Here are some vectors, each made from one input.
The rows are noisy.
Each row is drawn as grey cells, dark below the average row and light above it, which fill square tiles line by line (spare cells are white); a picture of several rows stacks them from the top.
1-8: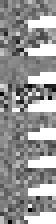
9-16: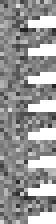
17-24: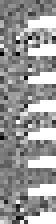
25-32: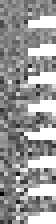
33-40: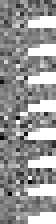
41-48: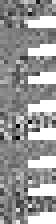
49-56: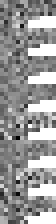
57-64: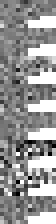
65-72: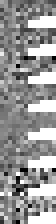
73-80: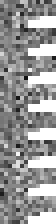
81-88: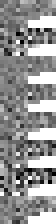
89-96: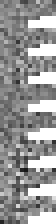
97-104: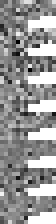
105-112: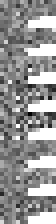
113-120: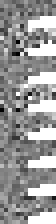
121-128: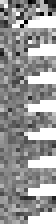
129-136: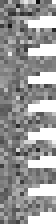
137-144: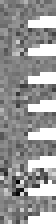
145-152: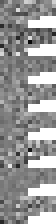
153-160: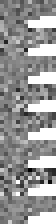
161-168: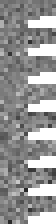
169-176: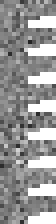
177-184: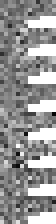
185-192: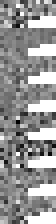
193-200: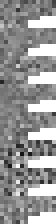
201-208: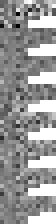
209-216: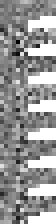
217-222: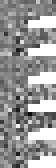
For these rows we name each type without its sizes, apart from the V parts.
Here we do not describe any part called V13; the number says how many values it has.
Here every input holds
a value of V13, together with either a point on a circle, or a point on each of two lines.
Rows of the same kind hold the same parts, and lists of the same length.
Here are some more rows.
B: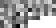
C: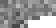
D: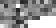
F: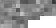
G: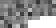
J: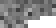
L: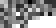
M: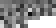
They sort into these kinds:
B, C, F, L
D, G, J, M

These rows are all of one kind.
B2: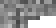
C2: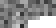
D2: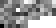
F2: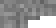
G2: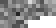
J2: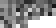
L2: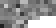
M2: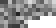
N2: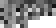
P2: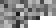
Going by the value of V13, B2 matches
F2 and P2.
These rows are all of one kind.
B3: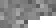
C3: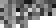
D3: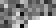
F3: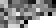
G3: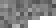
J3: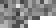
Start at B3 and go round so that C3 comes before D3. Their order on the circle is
B3, C3, D3, F3, G3, J3.
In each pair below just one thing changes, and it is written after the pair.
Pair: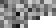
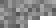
the place on the circle
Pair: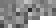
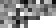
the value of V13
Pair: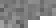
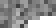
the value of V13
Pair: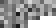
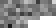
the place on the circle
